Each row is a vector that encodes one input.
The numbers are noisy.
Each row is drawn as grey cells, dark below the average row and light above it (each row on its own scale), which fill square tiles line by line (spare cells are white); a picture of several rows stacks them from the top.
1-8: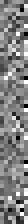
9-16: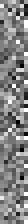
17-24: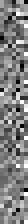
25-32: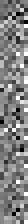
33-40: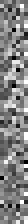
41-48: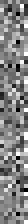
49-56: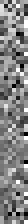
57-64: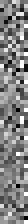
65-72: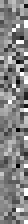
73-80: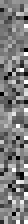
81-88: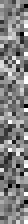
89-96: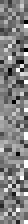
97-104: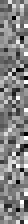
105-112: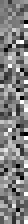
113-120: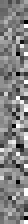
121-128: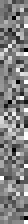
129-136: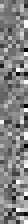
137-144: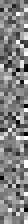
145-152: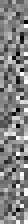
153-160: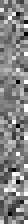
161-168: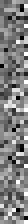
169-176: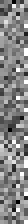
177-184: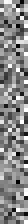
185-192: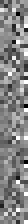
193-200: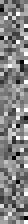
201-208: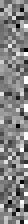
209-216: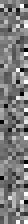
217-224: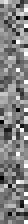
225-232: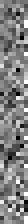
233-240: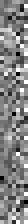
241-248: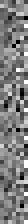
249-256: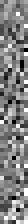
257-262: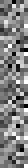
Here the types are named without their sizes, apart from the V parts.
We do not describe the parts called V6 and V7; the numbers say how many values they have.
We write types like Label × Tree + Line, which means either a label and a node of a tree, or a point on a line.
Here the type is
(Bool × V7 + V6) × Label.
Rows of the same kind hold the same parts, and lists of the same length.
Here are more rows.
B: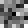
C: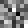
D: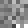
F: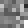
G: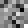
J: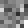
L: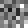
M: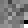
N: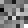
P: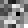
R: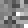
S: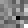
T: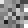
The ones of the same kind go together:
B, G, N, R, S, T
C, D, F, J, L, M, P

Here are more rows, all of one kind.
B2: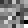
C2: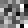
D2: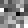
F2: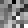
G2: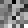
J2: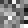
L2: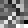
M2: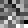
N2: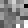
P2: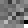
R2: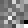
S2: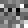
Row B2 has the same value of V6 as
J2, L2, M2 and R2.
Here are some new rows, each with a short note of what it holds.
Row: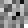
a label and a value of V6
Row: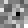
a label and a value of V6
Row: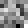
a label, a true/false value and a value of V7
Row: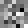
a label, a true/false value and a value of V7
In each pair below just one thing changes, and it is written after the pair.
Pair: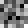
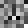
the label
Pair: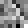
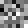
the true/false value
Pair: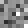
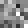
the true/false value
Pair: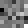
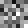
the value of V7
